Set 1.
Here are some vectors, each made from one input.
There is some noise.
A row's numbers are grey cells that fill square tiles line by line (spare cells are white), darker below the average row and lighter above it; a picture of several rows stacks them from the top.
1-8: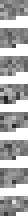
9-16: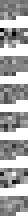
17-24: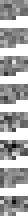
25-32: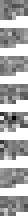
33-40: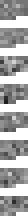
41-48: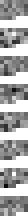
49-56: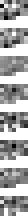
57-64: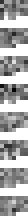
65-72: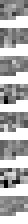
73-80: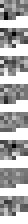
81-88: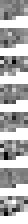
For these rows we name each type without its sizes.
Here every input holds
a true/false value, together with either a point on a line, or a node of a tree.
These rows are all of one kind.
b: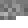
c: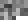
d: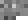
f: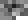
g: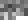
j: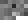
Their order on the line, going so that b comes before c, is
g, b, j, d, f, c.
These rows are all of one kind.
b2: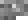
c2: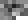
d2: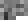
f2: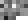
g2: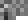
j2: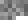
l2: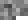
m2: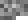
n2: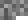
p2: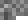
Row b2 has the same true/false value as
f2, j2, l2 and m2.
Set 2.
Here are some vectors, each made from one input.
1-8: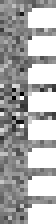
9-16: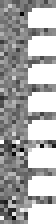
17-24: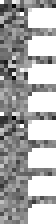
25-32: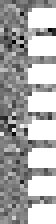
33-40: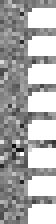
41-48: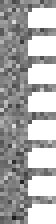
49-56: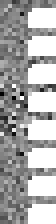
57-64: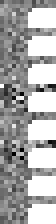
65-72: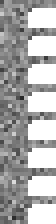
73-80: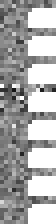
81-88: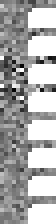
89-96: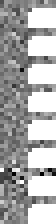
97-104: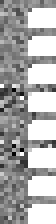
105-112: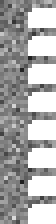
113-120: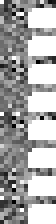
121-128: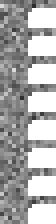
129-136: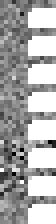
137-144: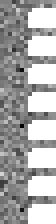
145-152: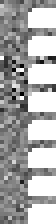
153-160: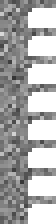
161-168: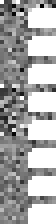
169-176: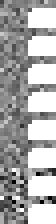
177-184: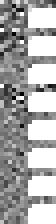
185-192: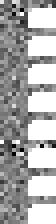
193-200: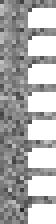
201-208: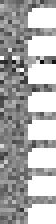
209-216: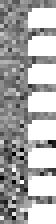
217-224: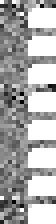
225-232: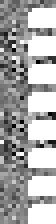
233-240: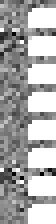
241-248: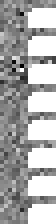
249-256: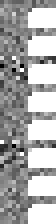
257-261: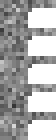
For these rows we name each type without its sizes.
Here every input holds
either a point on a circle, or a list of points on a line.
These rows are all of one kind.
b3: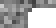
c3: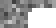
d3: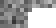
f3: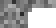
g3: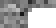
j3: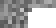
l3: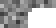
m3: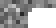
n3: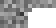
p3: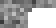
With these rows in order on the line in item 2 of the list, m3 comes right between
c3 and f3.
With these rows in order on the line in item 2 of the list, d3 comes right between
n3 and p3.
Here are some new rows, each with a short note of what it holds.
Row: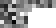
the empty list
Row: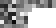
the empty list
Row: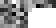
a point on a circle
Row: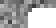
a list of one item
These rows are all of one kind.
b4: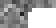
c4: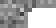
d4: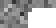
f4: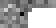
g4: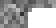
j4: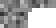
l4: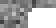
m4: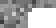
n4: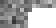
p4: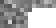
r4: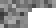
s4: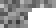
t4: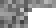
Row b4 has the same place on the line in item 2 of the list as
c4, g4 and t4.
